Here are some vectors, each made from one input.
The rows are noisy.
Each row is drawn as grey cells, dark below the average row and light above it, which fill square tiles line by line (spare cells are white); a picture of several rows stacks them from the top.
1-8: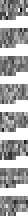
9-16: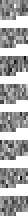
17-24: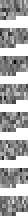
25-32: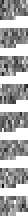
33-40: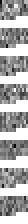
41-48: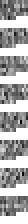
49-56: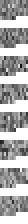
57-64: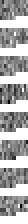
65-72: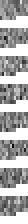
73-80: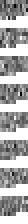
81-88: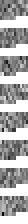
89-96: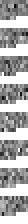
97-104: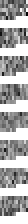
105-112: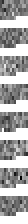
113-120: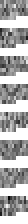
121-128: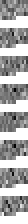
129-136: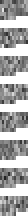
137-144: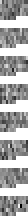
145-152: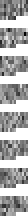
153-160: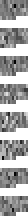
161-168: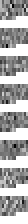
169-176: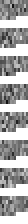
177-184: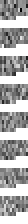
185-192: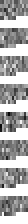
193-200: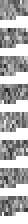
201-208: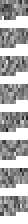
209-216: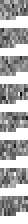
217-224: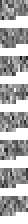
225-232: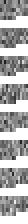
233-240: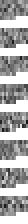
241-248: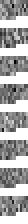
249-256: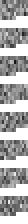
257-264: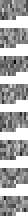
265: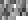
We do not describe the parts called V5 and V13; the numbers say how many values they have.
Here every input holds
either one of 8 labels and a true/false value, or a value of V5 and a value of V13.
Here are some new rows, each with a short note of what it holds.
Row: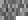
a value of V5 and a value of V13
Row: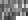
a value of V5 and a value of V13
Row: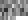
one of 8 labels and a true/false value
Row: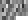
one of 8 labels and a true/false value
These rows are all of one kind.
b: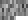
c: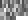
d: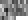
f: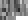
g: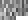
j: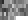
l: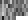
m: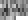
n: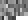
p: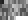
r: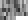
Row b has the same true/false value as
c, g, l and n.
